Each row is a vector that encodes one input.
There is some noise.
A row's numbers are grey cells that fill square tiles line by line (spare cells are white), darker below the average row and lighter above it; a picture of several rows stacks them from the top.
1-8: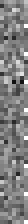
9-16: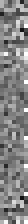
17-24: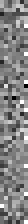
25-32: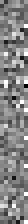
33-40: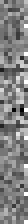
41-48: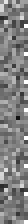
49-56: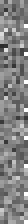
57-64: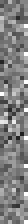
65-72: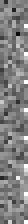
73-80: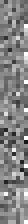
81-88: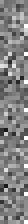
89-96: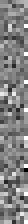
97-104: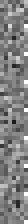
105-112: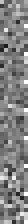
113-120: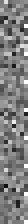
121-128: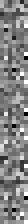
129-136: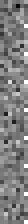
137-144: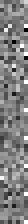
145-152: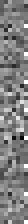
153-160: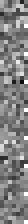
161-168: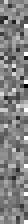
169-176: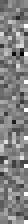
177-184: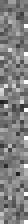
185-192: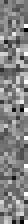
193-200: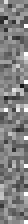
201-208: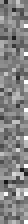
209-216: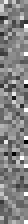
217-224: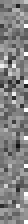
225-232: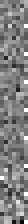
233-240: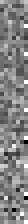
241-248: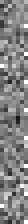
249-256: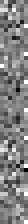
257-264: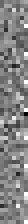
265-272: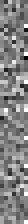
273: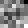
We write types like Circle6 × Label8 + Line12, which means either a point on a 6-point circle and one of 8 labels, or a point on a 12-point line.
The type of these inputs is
Circle11 + Label10 × (Label12 + Tree7).
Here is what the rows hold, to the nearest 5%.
About 30% of them hold a point on an 11-point circle. The rest hold one of 10 labels, together with either one of 12 labels, or a node of a 7-node tree.
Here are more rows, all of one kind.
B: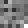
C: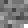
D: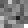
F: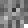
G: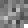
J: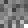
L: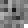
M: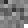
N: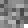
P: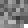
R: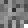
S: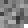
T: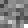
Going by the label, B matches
F, J and R.
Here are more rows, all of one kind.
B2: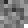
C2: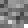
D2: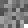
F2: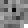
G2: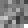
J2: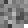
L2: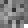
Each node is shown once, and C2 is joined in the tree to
D2 and J2.
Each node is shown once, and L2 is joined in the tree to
G2.
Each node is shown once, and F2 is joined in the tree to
B2.
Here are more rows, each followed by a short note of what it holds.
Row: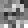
a point on an 11-point circle
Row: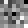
a point on an 11-point circle
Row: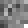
one of 10 labels and one of 12 labels
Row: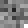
one of 10 labels and a node of a 7-node tree
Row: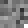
one of 10 labels and a node of a 7-node tree
